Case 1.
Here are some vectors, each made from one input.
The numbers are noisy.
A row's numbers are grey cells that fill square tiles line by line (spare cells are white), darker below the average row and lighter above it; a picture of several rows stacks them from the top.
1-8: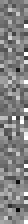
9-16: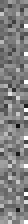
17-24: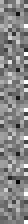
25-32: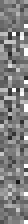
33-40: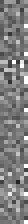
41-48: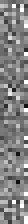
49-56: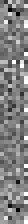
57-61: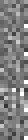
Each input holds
a list of up to two points on a 4-point line.
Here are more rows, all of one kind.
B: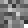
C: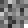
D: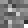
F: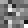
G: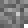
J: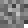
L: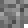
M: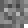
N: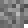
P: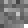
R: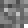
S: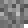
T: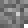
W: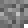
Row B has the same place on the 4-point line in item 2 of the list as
J, L and N.
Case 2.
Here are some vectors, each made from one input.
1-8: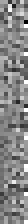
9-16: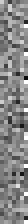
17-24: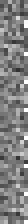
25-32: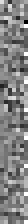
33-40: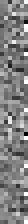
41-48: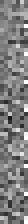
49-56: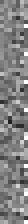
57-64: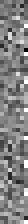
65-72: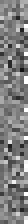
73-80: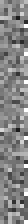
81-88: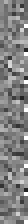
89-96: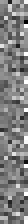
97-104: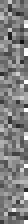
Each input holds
a true/false value, together with either a point on a 13-point circle, or a fixed value.
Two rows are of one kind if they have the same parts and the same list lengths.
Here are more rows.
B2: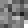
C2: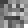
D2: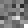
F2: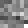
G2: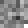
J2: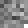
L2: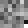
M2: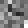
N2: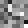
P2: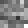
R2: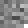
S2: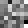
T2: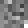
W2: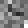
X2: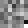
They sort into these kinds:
B2, C2, D2, F2, G2, J2, L2, M2, N2, P2, R2, T2, W2, X2
S2

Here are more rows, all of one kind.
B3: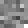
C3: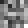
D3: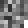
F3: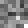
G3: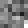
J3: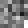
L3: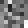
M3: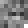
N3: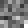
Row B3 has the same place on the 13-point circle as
G3 and M3.
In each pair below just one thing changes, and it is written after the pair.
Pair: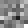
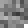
the true/false value
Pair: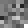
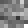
the true/false value
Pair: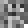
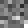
the place on the 13-point circle
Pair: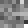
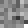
the place on the 13-point circle
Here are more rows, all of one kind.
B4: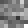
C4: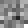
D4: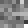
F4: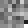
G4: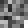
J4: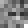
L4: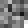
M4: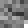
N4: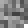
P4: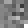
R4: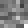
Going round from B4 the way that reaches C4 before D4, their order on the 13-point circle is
B4, G4, R4, J4, L4, M4, N4, C4, P4, F4, D4.
